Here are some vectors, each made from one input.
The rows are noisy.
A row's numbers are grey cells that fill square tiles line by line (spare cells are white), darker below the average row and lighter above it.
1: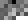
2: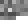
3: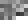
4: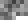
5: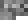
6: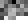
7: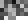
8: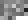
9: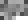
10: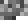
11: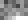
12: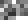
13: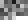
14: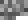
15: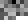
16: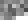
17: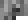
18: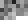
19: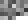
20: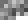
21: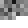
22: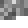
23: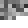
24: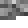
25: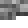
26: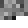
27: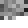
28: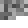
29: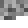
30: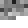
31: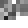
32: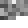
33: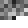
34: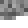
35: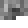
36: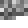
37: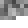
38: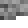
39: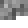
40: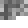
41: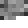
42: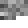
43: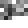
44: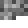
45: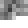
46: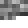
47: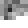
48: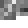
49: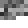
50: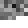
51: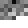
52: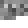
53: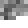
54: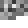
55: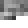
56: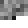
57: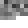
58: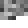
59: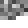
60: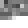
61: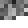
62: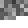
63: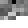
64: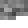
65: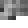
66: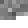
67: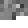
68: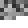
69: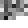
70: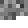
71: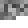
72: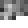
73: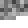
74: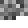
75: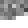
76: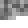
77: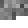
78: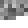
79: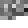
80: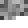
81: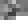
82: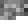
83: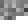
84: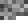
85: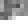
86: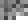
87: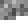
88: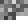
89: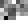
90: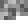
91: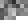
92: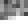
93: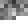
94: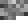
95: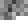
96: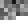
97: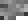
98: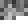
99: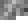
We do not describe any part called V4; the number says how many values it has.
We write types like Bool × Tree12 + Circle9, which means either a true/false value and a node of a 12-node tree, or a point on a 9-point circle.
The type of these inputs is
(Line5 + V4) × Tree7.
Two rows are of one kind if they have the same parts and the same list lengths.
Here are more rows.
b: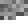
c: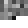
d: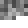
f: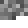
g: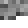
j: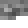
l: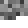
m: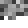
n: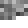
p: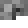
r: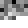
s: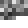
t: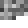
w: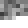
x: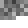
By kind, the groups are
b, c, f, g, j, l, m, n, p, s, t
d, r, w, x

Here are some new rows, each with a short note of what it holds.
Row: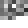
a node of a 7-node tree and a value of V4
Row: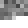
a point on a 5-point line and a node of a 7-node tree
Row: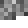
a node of a 7-node tree and a value of V4
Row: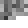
a point on a 5-point line and a node of a 7-node tree
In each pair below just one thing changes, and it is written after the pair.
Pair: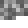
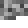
the node of the tree
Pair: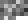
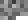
the value of V4
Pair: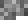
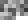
the node of the tree
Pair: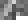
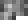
the node of the tree
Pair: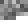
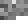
the value of V4
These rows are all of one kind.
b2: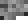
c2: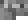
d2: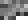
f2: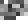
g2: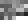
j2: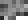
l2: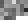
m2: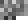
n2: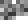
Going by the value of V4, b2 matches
d2, g2 and j2.
